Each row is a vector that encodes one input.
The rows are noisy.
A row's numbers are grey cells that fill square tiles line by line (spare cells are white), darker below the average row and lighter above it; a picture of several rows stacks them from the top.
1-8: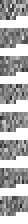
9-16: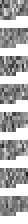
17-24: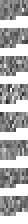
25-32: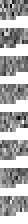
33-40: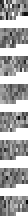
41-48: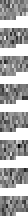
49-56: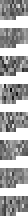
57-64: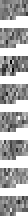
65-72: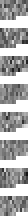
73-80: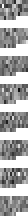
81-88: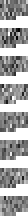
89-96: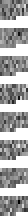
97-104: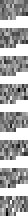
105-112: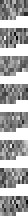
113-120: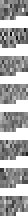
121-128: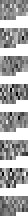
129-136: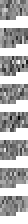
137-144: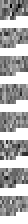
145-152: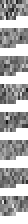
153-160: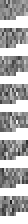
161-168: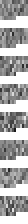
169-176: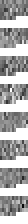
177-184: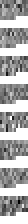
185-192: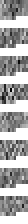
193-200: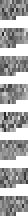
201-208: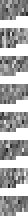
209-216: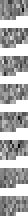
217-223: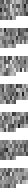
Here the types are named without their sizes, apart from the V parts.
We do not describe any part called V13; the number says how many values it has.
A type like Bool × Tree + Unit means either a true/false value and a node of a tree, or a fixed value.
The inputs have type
(Bool × Bool × Bool + Unit) × Line × Line × V13.
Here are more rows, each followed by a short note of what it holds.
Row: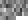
a point on each of two lines, three true/false values and a value of V13
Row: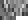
a point on each of two lines and a value of V13
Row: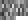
a point on each of two lines and a value of V13
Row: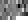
a point on each of two lines and a value of V13
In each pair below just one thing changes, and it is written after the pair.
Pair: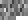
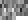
one of the three true/false values
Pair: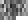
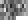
the place on one of the two lines
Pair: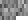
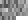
the place on one of the two lines
